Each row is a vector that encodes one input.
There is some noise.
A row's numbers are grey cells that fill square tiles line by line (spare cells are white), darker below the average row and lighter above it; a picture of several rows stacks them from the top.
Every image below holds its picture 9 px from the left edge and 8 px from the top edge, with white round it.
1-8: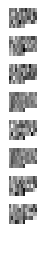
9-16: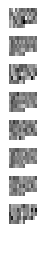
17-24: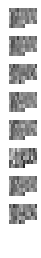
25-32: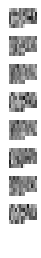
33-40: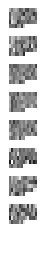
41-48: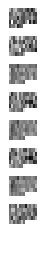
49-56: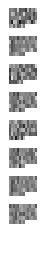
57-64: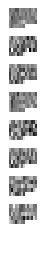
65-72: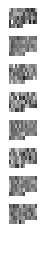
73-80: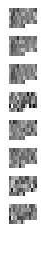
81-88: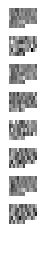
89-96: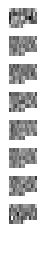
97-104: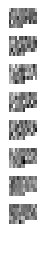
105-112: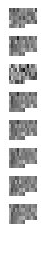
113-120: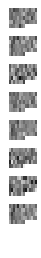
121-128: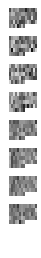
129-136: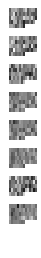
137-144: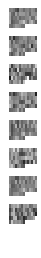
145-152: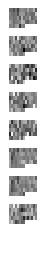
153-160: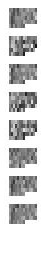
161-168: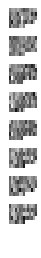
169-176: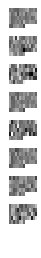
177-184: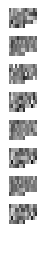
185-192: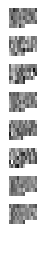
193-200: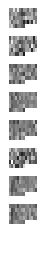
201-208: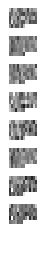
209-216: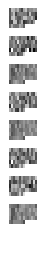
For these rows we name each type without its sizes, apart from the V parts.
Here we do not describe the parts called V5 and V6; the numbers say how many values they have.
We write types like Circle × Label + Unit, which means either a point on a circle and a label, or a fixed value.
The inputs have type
Bool × Bool × Bool + Line × (Line + V5) + V6.
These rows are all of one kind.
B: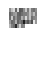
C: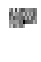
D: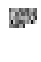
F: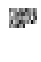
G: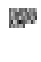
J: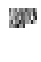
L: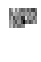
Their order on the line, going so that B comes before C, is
J, F, D, B, G, C, L.
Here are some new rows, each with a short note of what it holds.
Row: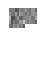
three true/false values
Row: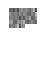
a value of V6
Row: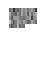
a value of V6
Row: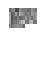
three true/false values
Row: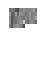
three true/false values
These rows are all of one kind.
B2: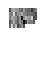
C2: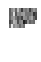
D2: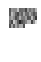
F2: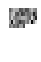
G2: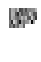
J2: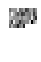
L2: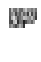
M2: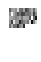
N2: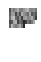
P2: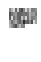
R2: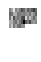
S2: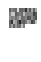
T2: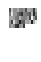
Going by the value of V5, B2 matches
C2, L2 and N2.
